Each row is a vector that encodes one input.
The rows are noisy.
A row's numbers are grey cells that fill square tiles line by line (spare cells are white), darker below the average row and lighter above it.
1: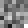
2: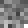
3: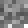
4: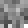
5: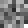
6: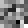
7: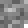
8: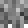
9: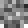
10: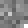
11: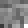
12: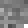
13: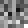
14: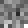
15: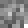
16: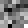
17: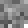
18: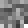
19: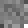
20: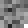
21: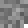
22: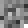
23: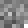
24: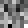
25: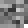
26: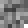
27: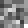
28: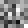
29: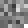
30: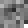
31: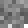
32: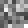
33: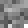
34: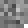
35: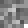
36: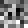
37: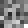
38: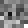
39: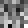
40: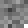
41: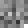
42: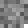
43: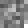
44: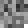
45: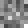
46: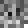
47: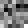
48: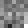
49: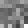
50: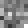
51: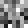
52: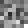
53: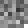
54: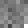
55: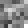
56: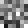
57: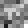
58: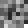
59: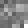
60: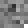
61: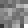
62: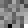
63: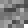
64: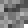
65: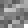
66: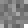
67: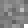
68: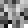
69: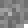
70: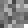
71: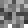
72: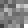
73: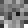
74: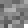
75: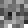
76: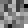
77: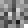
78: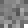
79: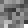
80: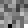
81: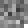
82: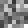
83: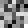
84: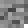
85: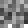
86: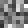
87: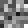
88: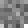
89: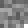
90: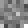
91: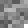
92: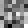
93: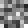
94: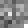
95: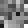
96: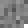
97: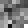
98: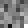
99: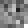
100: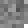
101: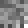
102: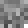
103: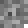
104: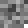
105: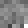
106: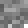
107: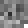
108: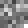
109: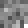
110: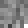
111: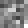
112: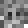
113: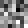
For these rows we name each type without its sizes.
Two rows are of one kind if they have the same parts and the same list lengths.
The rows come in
2 kinds.
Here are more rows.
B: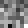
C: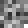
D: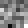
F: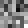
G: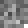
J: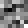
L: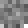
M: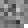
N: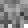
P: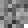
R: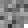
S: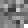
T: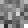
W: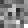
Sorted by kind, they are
B, D, J, M, P, R, S
C, F, G, L, N, T, W

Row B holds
a point on a circle.
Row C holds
a point on a line.
